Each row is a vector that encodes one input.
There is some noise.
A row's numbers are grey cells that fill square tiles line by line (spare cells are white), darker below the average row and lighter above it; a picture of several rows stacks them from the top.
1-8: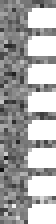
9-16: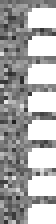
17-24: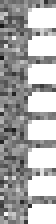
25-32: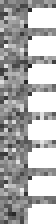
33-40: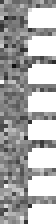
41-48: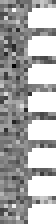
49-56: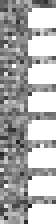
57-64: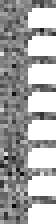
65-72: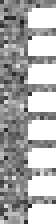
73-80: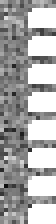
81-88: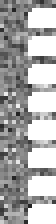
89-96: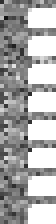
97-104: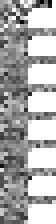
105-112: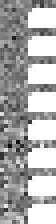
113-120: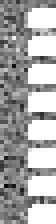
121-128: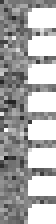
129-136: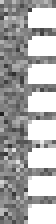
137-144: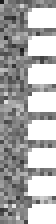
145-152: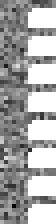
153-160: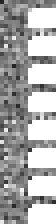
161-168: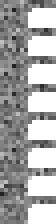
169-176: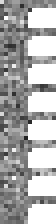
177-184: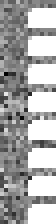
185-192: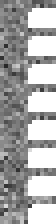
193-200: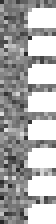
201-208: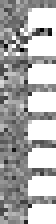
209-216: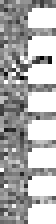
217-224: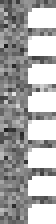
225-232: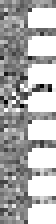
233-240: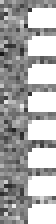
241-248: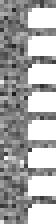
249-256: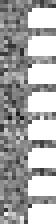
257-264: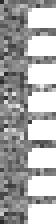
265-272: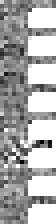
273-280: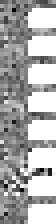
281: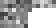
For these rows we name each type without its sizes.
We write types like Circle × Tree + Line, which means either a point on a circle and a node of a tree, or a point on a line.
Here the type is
List(Line).
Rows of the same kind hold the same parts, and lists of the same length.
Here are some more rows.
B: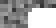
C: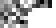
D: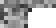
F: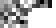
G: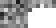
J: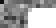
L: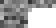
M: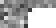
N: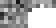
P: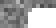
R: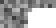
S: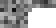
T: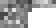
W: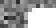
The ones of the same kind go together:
B, J, L, P, R, S, W
C, F
D, G, M, N, T

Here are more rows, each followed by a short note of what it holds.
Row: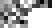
the empty list
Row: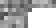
a list of one item
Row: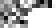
the empty list
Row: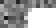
a list of two items
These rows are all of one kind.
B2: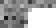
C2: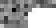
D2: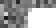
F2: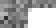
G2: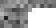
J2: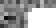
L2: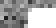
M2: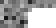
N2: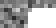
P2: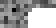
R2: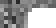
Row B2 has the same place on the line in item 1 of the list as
L2 and M2.
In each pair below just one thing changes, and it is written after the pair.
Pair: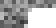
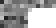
the place on the line in item 1 of the list
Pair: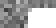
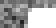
the place on the line in item 1 of the list
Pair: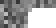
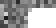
the place on the line in item 2 of the list
